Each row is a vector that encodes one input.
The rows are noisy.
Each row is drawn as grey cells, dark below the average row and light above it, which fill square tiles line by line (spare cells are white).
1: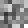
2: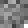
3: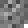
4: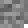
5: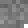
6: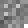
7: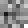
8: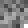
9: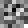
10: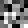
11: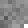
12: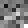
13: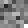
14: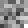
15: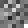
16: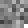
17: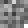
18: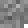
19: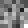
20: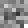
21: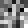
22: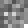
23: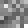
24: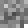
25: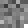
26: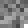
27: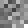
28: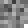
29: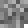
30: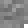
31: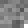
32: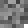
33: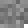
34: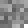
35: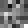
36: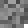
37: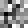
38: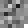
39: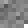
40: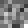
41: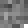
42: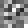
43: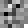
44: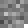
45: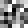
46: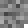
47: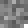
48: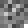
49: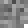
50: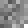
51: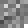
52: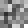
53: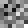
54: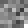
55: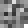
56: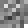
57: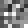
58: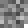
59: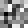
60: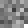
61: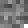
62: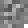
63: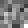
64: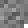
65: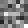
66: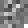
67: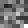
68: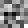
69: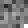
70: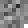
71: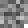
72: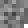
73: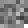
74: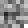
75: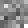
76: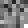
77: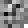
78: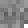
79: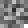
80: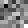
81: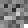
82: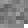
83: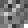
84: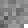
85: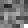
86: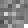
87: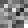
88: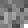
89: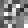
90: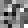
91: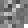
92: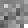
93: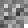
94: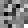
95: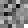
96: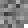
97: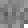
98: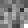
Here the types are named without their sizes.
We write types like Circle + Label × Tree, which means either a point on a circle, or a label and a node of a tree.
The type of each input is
Line.
